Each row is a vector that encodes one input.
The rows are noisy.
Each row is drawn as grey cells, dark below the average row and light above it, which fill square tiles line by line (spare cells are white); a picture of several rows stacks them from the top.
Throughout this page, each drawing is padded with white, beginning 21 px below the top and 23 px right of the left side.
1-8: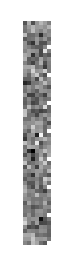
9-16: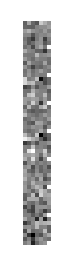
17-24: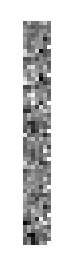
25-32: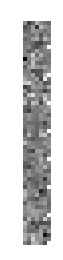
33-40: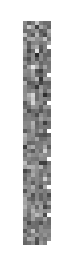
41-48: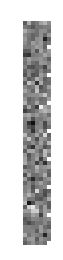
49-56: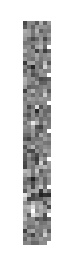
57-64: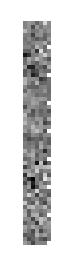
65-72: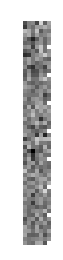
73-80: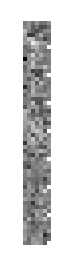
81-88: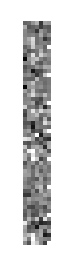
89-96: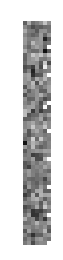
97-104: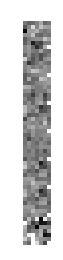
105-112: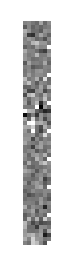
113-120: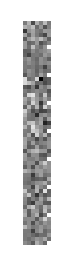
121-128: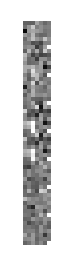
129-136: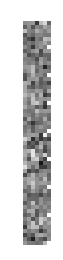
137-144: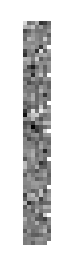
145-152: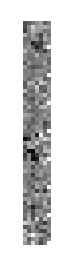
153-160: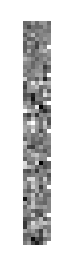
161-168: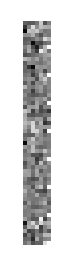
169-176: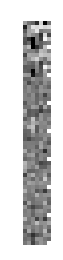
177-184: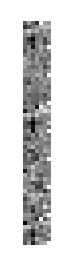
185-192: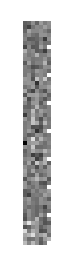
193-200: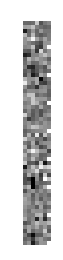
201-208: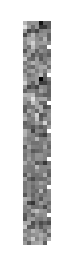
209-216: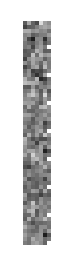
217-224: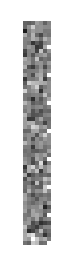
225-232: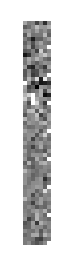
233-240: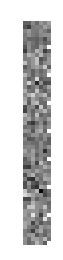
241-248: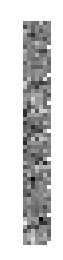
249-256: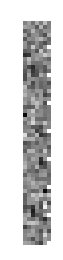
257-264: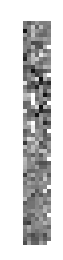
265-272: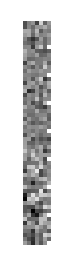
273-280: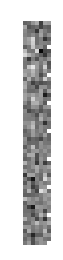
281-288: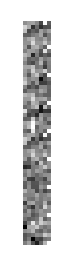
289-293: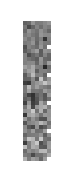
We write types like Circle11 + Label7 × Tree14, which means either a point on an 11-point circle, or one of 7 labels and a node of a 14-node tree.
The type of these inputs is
(Bool × Bool × Bool × Bool + Circle17 + Unit) × Label6.
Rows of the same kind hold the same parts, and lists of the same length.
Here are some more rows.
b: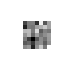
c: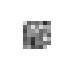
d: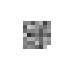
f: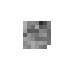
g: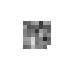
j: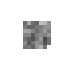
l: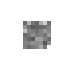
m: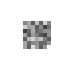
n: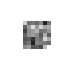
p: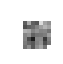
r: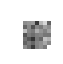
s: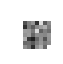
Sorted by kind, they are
b, f, g, j, p, s
c, d, m, n
l, r

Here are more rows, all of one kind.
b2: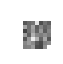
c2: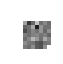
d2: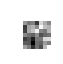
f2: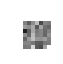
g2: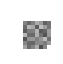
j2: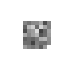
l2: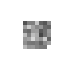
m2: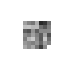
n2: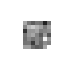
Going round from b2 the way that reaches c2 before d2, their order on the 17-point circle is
b2, c2, g2, j2, f2, d2, n2, m2, l2.
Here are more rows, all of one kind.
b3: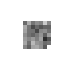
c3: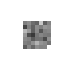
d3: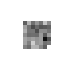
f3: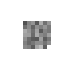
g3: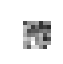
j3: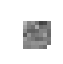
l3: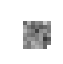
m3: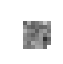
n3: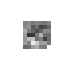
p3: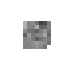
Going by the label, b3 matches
d3, l3 and m3.
